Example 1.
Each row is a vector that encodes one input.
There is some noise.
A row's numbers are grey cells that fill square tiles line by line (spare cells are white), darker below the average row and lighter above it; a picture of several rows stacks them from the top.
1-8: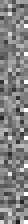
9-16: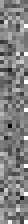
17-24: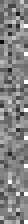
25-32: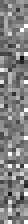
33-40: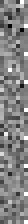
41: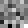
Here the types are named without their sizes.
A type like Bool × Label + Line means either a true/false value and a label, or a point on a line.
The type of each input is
(Bool × Bool × Bool + Unit) × Line.
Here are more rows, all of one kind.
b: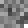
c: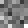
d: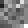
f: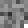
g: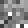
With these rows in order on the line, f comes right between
c and g.
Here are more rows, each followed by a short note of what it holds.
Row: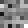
a point on a line
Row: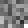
a point on a line and three true/false values
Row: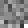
a point on a line and three true/false values
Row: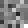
a point on a line
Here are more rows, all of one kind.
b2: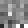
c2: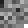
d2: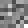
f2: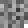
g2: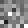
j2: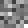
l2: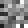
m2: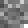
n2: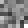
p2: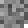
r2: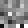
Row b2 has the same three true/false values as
d2, g2, j2 and r2.
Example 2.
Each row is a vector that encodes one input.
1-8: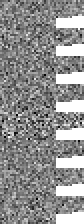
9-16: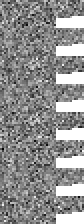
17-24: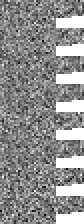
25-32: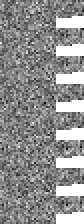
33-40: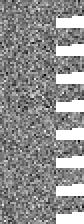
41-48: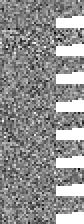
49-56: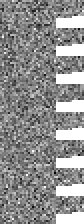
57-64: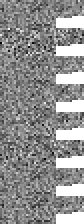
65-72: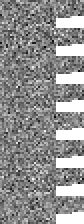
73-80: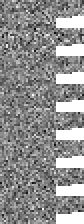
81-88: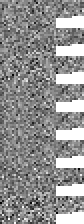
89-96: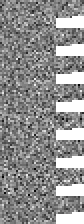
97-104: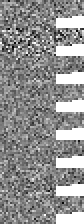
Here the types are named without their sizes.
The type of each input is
Bool × Circle.
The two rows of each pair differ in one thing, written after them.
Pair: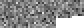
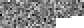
the place on the circle
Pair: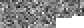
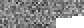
the true/false value
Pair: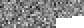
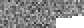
the place on the circle
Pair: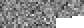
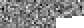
the place on the circle
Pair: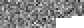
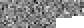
the true/false value
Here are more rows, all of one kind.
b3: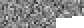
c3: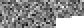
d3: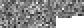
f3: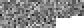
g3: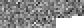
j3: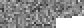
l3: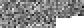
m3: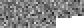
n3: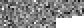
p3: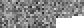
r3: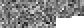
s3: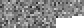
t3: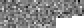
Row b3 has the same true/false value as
j3, p3 and s3.
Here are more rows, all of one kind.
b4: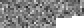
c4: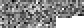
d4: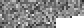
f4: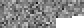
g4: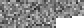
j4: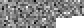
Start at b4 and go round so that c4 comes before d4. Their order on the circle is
b4, j4, f4, c4, d4, g4.
